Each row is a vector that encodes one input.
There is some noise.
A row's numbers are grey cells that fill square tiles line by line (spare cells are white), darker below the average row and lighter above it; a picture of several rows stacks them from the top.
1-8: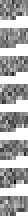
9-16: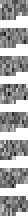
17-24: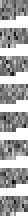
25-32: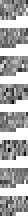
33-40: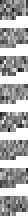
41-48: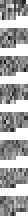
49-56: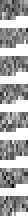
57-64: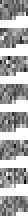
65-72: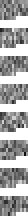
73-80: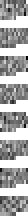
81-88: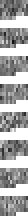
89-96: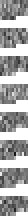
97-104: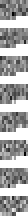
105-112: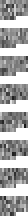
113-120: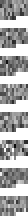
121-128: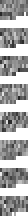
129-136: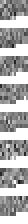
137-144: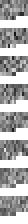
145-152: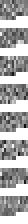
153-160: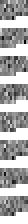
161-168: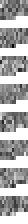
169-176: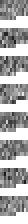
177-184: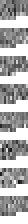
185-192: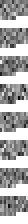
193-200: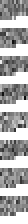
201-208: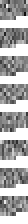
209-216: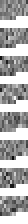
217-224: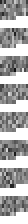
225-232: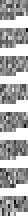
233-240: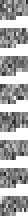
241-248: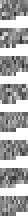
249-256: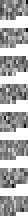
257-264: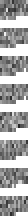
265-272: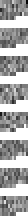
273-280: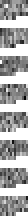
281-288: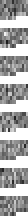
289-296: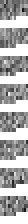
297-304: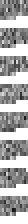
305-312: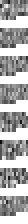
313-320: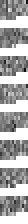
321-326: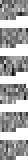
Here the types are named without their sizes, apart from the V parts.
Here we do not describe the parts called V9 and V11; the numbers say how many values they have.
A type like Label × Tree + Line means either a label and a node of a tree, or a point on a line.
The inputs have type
(Bool × Bool × Bool × Bool + V11) × (Circle × Circle + V9).
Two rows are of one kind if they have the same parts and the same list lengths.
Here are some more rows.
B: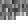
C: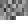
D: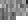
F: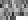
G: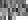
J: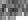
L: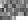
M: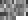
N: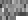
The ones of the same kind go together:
B, J, L
C, D, M
F, N
G

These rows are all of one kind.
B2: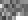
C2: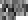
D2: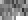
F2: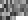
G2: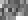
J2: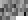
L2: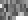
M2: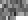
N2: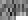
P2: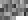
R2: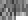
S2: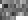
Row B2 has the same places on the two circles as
D2 and R2.
